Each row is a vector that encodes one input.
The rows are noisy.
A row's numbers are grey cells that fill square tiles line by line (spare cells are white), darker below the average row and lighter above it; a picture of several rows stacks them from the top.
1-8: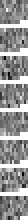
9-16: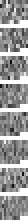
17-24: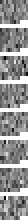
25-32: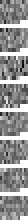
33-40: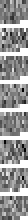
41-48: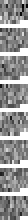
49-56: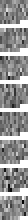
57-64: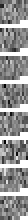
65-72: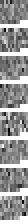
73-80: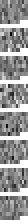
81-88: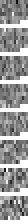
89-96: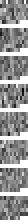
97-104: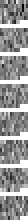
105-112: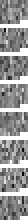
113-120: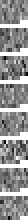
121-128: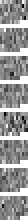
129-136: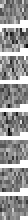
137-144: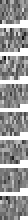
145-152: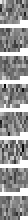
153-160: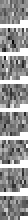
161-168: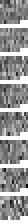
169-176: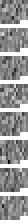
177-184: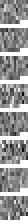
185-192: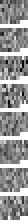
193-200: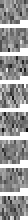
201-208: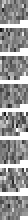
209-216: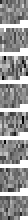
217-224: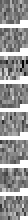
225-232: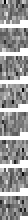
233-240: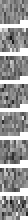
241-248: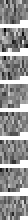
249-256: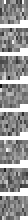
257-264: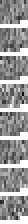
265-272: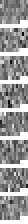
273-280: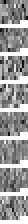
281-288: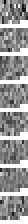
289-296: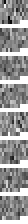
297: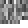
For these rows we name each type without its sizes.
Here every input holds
a node of a tree, together with either a point on a circle, or a label.
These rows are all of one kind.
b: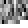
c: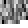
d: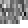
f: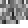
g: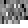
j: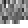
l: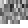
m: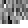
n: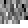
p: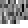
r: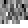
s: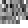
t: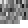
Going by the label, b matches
c, g, n and r.
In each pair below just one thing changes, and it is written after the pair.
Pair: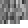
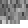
the node of the tree
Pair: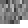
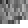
the place on the circle
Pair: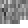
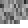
the node of the tree
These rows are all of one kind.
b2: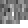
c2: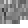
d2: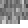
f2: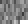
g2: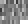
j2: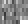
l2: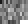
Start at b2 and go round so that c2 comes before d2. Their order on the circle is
b2, g2, j2, c2, d2, f2, l2.
